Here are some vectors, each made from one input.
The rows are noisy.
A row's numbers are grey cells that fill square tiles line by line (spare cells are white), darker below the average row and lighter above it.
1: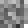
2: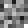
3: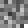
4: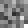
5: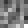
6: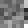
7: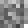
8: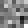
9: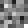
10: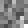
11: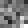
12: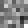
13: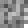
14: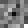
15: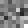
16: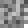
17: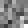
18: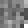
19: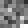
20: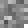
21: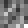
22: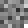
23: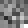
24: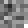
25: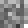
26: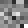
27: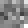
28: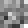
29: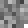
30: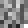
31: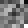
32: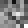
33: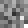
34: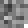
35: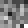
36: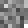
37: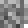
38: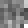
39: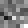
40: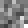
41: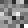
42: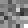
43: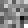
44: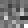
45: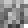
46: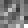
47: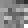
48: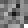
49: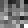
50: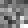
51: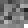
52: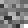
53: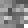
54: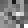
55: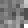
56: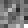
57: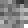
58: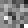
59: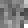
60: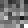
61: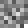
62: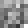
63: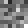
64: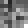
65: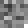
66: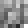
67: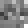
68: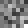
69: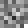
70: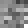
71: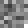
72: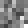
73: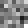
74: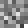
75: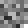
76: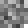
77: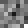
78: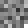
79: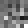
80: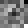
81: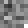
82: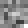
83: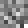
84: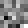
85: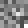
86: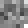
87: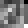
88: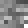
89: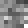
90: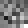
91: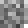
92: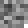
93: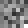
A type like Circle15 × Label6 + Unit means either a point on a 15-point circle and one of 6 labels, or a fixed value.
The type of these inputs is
Bool × Bool × Bool × Circle8.
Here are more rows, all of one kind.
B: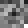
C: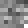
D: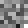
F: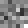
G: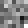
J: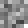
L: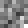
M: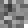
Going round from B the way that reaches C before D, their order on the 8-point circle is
B, L, M, C, J, G, D, F.
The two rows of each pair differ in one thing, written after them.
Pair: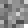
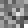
one of the three true/false values
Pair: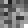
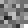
the place on the 8-point circle
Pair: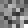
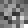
one of the three true/false values
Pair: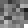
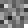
the place on the 8-point circle
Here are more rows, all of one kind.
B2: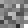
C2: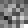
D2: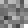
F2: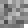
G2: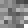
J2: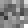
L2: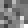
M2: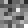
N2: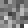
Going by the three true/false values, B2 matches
G2 and M2.
